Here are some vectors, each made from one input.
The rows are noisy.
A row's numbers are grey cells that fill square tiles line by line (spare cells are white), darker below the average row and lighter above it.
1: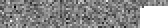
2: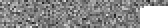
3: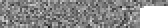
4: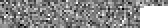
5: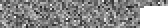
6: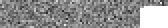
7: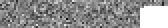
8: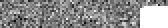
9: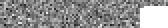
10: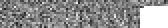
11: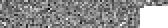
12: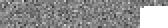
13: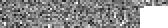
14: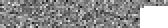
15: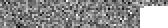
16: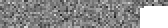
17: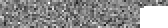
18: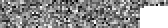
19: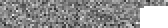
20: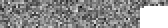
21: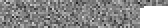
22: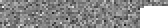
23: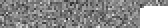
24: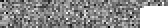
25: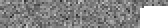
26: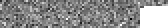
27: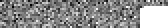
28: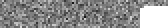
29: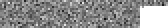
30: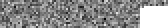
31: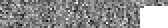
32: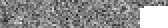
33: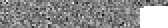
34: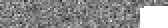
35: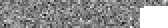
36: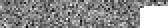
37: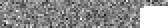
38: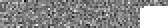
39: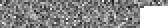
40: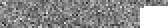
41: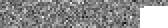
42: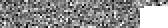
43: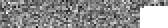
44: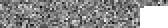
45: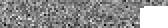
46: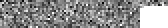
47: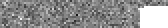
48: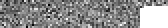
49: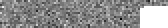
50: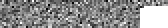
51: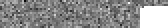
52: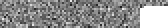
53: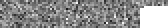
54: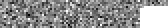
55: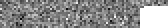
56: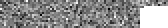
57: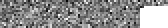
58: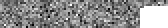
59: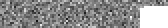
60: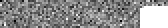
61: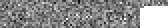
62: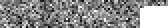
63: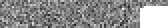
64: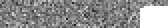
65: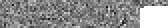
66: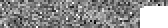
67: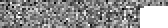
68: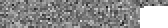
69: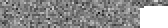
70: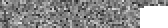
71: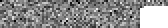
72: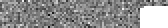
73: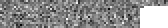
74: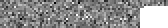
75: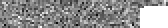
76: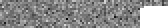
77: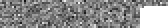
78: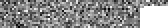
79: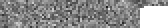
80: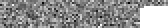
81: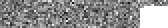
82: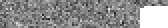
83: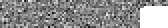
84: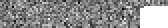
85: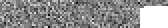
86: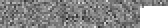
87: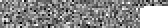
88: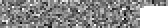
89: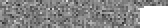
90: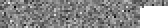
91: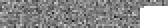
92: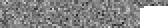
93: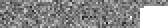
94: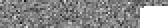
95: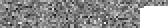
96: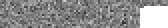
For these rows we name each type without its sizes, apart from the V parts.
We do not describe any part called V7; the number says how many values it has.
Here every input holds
a point on a line, together with either a point on a line, or a value of V7.
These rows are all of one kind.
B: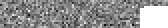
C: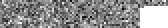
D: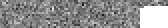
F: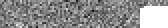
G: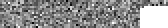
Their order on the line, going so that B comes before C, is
B, G, C, D, F.
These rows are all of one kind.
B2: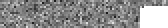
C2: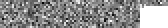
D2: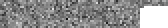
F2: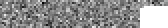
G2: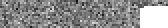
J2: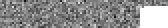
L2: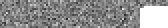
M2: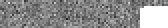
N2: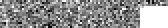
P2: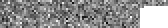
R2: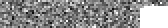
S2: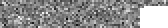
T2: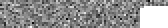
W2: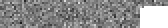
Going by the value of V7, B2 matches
C2, J2, M2 and W2.
